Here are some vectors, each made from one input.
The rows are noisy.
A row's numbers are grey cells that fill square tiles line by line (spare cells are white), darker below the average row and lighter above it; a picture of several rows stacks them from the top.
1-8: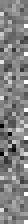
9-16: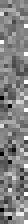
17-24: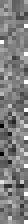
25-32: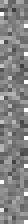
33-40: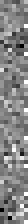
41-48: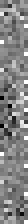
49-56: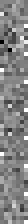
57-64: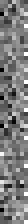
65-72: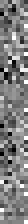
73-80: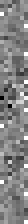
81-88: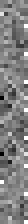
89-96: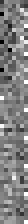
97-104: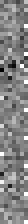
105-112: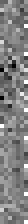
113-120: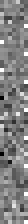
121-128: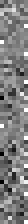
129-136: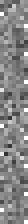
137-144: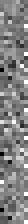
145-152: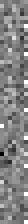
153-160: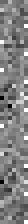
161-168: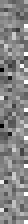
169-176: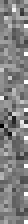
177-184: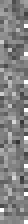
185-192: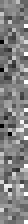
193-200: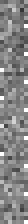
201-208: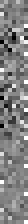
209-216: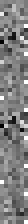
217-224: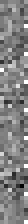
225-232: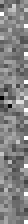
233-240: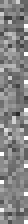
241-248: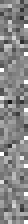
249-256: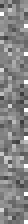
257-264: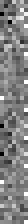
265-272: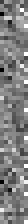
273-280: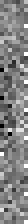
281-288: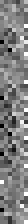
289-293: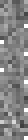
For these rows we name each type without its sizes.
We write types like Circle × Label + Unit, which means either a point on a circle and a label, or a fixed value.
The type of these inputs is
Bool × Bool × Bool + Line.
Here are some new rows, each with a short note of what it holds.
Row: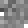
three true/false values
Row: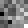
a point on a line
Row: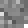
three true/false values
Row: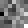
a point on a line
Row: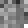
three true/false values
